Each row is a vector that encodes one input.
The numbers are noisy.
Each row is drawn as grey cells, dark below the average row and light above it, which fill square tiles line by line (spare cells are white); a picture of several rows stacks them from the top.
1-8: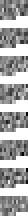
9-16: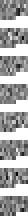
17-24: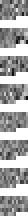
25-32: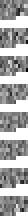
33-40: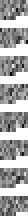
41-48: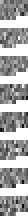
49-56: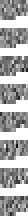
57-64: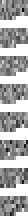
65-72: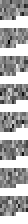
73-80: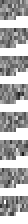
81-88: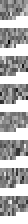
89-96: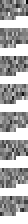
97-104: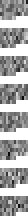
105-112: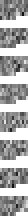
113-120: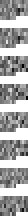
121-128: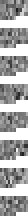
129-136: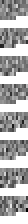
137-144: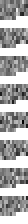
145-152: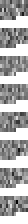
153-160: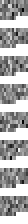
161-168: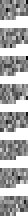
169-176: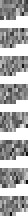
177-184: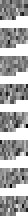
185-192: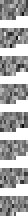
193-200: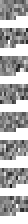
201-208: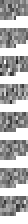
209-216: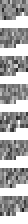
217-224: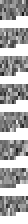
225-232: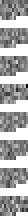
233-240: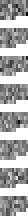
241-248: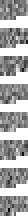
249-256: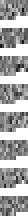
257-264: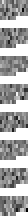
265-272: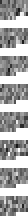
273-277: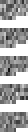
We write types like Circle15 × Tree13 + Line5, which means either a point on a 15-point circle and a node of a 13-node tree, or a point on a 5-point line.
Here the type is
Bool × Bool × Bool × Bool × Bool × (Line10 + Line19).
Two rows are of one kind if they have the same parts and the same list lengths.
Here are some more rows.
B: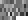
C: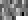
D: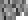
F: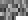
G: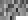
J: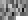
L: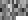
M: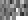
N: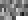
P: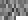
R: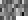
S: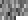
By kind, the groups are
B, C, M, N, P, R, S
D, F, G, J, L

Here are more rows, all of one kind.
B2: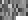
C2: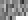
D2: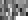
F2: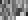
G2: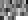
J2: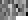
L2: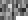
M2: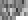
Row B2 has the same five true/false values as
D2 and L2.
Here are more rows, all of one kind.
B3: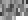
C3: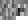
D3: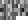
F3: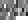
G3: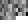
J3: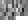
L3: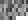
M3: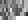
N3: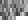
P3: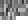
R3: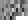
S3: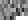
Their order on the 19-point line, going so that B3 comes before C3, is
B3, L3, P3, F3, J3, R3, S3, D3, C3, G3, M3, N3.
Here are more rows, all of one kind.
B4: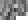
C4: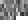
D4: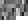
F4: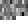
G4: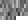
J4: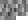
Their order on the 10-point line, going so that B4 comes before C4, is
D4, G4, F4, J4, B4, C4.
